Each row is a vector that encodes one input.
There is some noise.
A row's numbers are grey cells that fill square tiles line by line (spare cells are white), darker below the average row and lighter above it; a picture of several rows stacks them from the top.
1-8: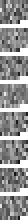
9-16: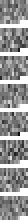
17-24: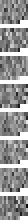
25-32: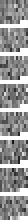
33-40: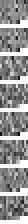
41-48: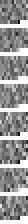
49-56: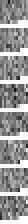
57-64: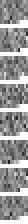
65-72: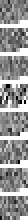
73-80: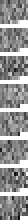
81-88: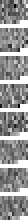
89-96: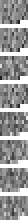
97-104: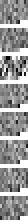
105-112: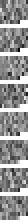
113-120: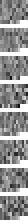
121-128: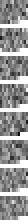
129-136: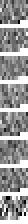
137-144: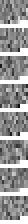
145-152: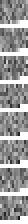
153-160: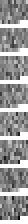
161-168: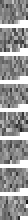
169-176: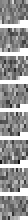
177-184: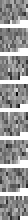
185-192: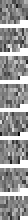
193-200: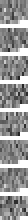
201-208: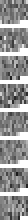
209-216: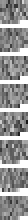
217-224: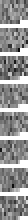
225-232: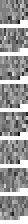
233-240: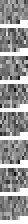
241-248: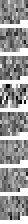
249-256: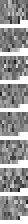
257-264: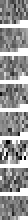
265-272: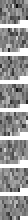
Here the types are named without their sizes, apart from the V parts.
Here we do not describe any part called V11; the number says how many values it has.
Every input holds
a list of items, each a true/false value and a value of V11.
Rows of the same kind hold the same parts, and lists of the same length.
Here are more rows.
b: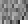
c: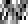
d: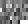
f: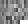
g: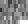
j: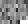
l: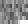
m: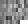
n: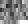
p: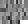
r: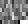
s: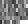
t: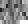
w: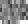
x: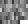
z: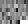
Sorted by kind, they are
b, d, f, j, m, p, r, x, z
c
g, l, n, s, t, w

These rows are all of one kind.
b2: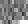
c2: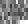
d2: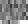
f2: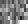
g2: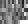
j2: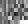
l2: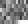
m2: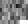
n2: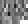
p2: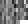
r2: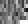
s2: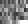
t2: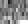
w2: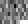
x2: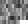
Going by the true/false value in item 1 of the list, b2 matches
d2, m2, t2 and x2.
